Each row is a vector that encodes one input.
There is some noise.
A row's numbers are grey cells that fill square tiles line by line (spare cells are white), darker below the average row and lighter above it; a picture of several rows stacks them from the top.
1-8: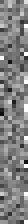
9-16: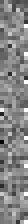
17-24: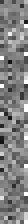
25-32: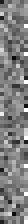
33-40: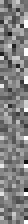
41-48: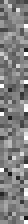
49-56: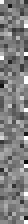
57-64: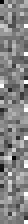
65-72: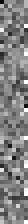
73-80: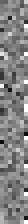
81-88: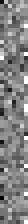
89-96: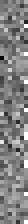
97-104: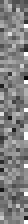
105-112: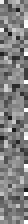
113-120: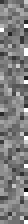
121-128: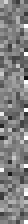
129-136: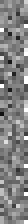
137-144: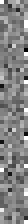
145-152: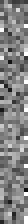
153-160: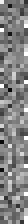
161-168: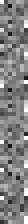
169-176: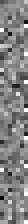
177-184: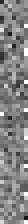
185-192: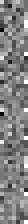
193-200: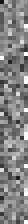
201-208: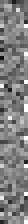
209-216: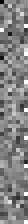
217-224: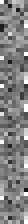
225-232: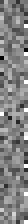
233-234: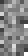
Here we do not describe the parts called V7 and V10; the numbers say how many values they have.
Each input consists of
a point on a 9-point line, together with either a point on a 9-point line, or a value of V7 and a value of V10.
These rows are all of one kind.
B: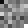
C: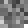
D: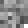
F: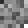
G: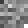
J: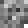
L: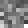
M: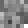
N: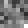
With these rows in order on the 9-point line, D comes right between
J and M.
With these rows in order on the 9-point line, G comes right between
F and J.
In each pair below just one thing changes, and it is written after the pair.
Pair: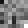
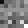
the value of V10
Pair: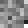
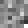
the value of V10
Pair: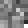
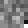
the value of V7
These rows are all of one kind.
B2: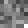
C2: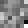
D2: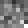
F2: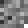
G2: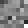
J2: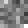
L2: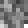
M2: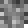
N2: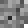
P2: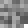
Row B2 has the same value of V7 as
D2, F2, G2 and N2.
